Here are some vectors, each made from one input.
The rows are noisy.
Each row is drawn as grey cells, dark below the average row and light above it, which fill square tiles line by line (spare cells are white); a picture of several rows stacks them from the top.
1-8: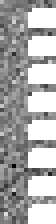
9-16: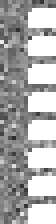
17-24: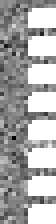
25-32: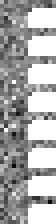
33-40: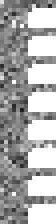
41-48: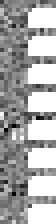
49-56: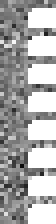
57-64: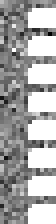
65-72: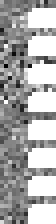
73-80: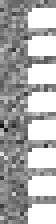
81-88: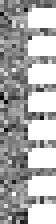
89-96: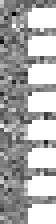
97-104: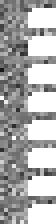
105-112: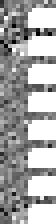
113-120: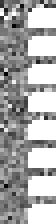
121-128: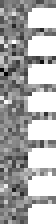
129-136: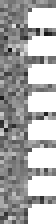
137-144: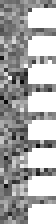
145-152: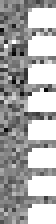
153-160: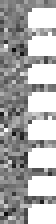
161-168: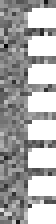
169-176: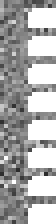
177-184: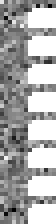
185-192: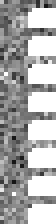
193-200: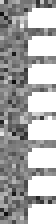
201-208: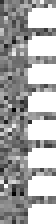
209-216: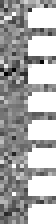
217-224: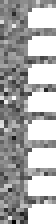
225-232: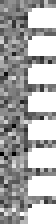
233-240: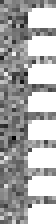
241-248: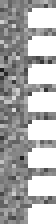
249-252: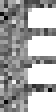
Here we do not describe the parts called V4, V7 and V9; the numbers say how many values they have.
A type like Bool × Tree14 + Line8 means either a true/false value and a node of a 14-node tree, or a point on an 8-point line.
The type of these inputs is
(Bool × V9 + Unit) × Line8 × (Line8 + V4) × V7.
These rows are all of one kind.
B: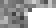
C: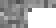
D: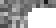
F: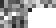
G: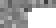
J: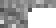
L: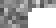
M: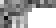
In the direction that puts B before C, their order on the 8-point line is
B, G, C, D, M, L, J, F.
